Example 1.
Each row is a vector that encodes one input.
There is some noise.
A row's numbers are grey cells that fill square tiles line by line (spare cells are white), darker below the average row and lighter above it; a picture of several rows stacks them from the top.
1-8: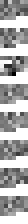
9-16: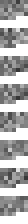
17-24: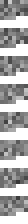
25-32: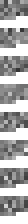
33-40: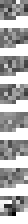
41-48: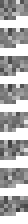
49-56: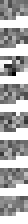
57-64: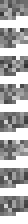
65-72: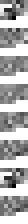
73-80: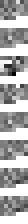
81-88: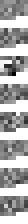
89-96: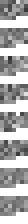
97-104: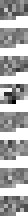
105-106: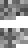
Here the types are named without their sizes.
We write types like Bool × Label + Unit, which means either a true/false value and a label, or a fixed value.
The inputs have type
List(Line).
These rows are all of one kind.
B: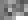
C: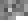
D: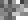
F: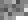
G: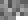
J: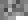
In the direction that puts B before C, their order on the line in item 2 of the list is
F, D, B, G, C, J.
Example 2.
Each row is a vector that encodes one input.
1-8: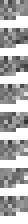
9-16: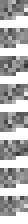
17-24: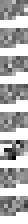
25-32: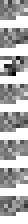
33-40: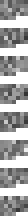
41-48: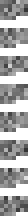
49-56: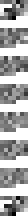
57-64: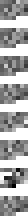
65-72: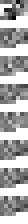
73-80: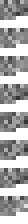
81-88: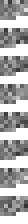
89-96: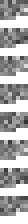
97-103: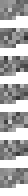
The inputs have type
List2(Line4).
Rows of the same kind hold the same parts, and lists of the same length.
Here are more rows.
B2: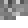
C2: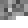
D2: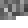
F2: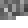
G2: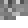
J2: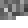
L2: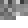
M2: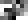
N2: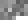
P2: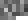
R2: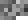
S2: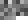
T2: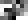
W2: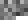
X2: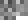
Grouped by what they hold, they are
B2, C2, G2, L2, N2, X2
D2, F2, J2, P2, R2, S2, W2
M2, T2

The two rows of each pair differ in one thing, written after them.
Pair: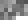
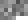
the place on the 4-point line in item 2 of the list
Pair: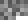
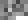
the place on the 4-point line in item 1 of the list
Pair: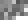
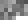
the place on the 4-point line in item 2 of the list
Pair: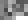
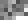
the place on the 4-point line in item 2 of the list
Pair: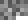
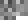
the place on the 4-point line in item 1 of the list
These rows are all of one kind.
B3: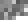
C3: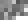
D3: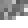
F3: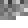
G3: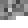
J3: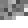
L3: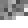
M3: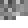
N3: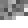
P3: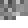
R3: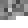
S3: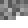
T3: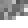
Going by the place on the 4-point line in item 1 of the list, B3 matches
C3, D3 and T3.
